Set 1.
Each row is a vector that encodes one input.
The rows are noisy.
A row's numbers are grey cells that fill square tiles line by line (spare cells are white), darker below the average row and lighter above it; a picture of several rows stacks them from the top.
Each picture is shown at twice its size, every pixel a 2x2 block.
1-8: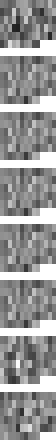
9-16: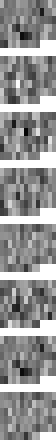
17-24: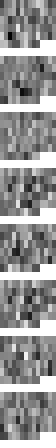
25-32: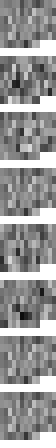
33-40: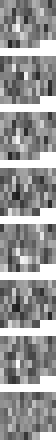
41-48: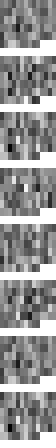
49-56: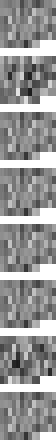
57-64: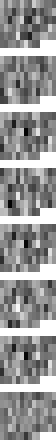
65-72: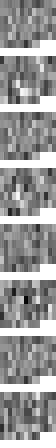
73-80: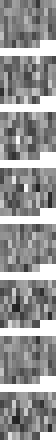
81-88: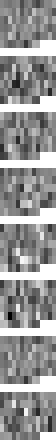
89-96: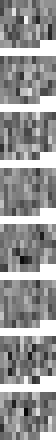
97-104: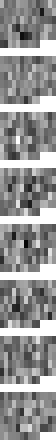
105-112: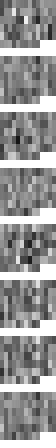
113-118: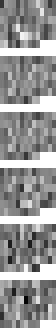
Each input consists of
four true/false values.
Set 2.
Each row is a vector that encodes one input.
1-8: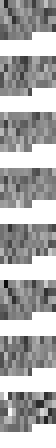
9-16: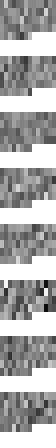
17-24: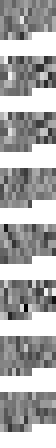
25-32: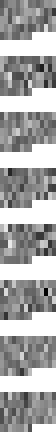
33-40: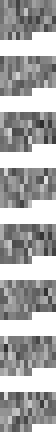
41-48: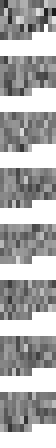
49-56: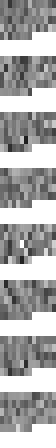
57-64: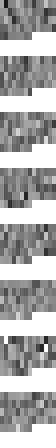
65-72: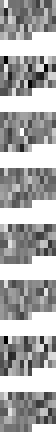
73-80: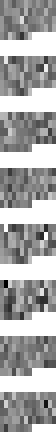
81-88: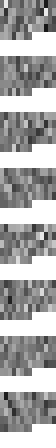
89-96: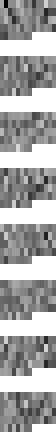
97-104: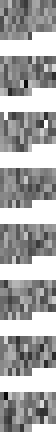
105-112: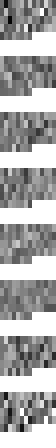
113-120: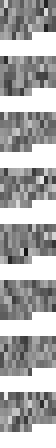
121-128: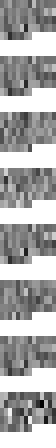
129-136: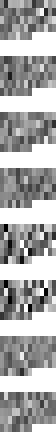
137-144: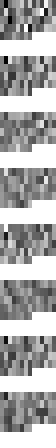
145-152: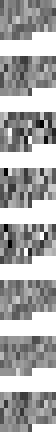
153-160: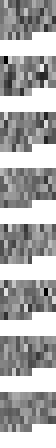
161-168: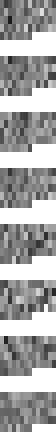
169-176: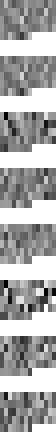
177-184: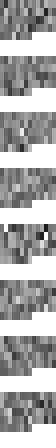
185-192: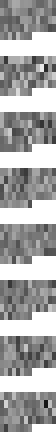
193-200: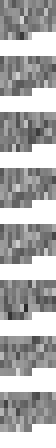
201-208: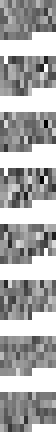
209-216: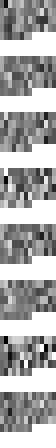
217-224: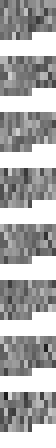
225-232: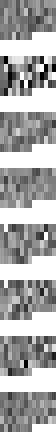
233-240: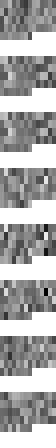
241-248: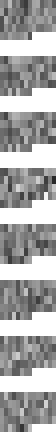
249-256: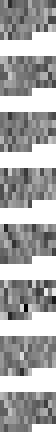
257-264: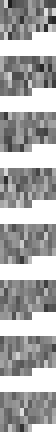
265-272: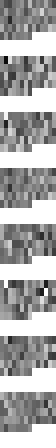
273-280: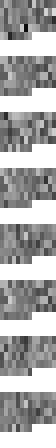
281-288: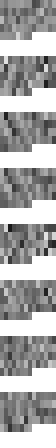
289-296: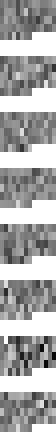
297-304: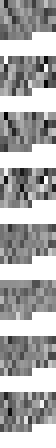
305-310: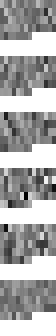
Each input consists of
one of 10 labels.
